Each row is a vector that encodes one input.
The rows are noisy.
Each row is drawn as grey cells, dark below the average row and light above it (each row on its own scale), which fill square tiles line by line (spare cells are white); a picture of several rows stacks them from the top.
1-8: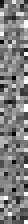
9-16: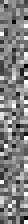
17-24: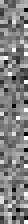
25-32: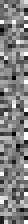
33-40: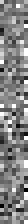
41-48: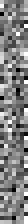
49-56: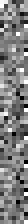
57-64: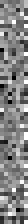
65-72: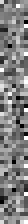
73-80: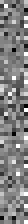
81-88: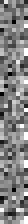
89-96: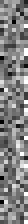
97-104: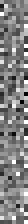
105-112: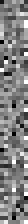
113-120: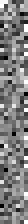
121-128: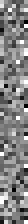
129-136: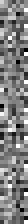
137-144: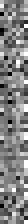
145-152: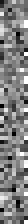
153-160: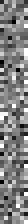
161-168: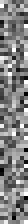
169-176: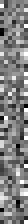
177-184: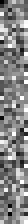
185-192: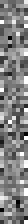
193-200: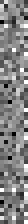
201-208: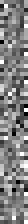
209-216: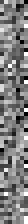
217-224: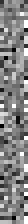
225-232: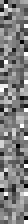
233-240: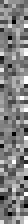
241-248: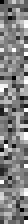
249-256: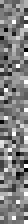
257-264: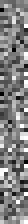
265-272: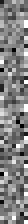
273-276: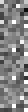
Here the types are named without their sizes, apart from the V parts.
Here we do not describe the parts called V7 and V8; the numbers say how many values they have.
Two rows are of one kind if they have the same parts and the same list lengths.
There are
2 kinds of row.
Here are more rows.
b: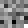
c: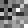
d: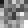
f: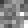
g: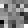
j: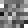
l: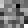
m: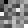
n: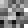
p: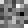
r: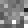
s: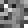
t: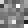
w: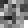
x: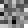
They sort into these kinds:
b, g, j, l, n, x
c, d, f, m, p, r, s, t, w

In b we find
a point on a line and a value of V8.
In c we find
a point on a line, a node of a tree, a true/false value and a value of V7.
